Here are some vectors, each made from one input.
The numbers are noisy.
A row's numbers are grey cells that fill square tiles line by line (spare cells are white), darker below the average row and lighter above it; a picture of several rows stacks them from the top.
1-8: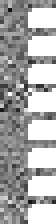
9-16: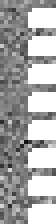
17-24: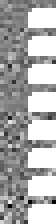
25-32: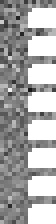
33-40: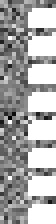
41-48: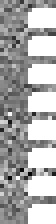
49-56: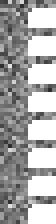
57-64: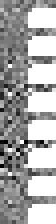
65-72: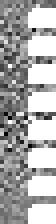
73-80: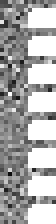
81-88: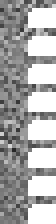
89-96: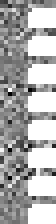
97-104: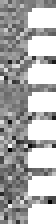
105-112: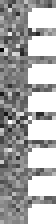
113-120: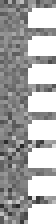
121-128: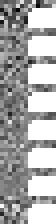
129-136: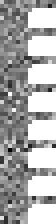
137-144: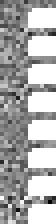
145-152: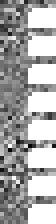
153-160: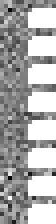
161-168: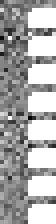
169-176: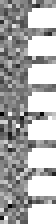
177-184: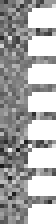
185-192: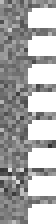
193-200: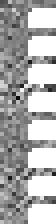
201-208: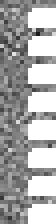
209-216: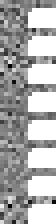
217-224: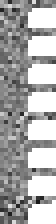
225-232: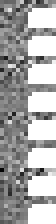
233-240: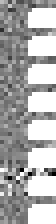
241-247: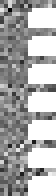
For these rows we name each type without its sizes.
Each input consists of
either a point on a circle, or a list of points on a line.
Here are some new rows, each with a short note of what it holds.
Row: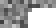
a list of one item
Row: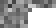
a list of two items
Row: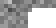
a list of two items
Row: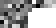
a list of one item
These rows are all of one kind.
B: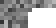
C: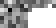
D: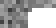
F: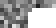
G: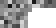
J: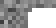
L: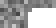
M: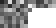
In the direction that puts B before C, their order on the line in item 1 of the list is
G, J, M, B, C, D, L, F.
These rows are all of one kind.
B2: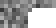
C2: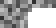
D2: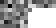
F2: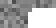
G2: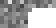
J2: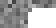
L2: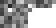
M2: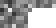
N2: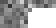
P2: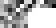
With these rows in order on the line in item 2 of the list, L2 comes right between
G2 and P2.
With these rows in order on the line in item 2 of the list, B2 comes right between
M2 and N2.
